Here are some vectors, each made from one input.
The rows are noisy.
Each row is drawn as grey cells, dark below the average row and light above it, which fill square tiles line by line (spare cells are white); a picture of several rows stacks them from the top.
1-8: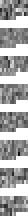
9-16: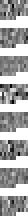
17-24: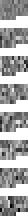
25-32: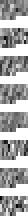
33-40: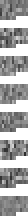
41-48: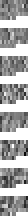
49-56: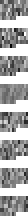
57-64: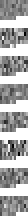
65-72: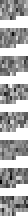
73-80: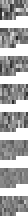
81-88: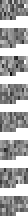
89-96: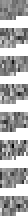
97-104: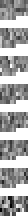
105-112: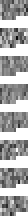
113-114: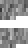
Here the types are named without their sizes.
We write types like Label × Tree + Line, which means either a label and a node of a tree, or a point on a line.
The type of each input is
Bool × Line.
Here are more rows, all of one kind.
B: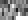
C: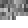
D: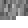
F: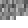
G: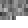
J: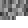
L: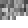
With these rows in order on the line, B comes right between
D and J.
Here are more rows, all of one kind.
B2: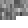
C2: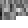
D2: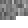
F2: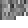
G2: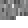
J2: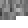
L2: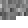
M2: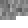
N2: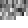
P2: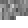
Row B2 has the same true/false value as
F2, G2, N2 and P2.
